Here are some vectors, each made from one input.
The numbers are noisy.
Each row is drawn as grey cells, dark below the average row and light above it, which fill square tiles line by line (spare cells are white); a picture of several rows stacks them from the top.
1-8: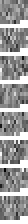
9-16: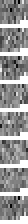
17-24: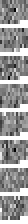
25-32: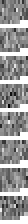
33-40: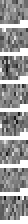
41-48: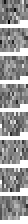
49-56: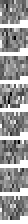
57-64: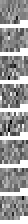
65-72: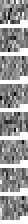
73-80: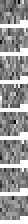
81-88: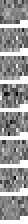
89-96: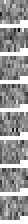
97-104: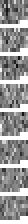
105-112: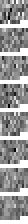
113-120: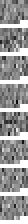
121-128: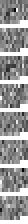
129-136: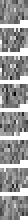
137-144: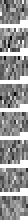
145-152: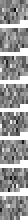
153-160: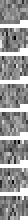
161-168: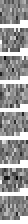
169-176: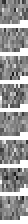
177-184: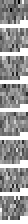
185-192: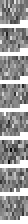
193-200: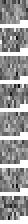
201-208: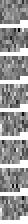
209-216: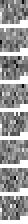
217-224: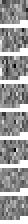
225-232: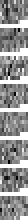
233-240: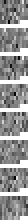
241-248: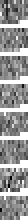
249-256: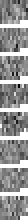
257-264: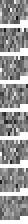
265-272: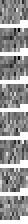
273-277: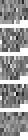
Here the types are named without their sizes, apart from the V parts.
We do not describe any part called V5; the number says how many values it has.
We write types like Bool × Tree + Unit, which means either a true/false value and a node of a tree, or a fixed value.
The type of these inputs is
List(Bool × V5 + Circle).
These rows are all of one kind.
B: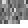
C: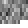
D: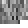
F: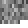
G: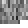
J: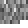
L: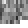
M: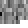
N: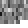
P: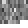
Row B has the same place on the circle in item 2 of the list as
C, F and P.
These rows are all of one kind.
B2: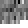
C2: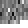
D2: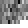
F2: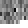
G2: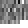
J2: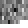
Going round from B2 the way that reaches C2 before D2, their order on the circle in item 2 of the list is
B2, F2, C2, J2, D2, G2.
